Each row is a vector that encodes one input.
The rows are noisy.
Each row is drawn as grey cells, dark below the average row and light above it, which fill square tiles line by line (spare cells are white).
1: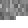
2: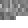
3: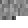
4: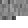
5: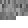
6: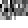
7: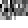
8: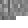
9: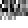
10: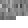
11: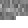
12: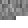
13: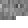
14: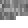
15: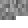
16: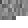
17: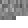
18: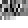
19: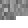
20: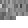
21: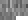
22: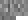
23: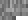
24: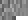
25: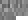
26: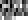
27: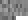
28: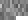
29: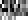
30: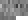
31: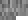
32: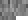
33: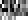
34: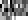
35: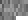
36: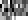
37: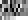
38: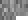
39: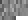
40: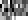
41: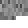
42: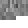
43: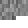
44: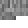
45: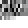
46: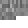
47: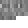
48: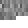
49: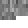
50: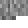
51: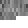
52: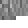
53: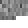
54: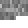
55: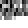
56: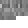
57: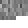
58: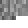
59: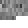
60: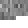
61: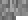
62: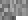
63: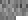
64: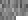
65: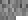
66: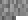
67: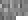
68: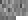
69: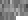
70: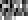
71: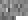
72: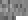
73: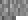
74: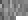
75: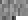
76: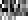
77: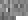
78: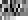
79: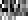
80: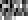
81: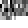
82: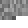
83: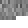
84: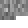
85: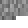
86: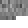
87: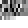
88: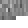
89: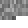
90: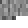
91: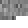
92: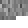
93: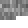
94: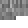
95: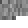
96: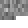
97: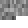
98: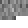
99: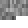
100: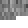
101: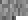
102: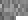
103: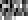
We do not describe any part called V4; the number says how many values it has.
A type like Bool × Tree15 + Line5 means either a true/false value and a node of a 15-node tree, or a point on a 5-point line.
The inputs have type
Bool × Line5 × Line5 × Line5 × Line5 + V4.
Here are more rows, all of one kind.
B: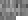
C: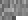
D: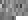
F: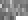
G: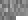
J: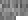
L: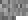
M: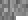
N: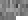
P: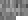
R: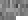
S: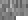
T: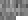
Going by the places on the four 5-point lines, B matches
N, P, R and T.
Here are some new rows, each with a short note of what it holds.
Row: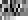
a value of V4
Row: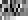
a value of V4
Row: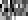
a value of V4
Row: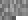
a point on each of four 5-point lines and a true/false value
